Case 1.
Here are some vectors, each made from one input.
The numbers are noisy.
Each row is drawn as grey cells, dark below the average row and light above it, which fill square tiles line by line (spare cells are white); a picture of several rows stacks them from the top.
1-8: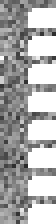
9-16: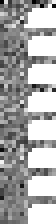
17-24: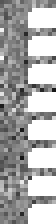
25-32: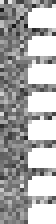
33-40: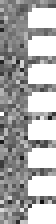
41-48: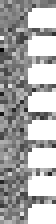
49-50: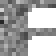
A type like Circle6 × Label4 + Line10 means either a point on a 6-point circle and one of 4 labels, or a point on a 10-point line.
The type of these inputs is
Circle8 + Unit.
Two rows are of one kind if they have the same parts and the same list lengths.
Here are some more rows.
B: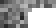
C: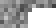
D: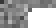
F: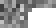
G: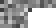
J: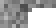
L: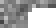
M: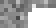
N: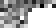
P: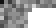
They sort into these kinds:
B, C, D, G, J, L, M, P
F, N

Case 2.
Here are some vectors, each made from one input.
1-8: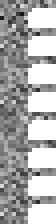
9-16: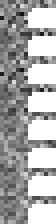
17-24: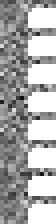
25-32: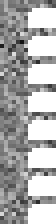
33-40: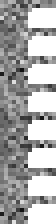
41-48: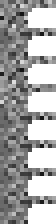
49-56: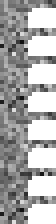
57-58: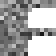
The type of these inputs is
Line5.
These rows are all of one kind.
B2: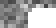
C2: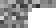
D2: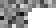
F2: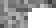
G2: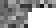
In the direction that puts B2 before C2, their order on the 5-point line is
D2, B2, F2, C2, G2.
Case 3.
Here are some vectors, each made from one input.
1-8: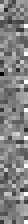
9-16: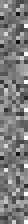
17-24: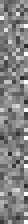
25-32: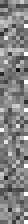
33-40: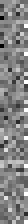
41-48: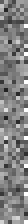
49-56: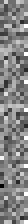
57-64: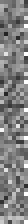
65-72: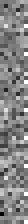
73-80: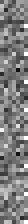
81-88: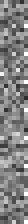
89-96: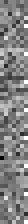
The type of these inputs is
Bool × Bool × Bool × Bool.
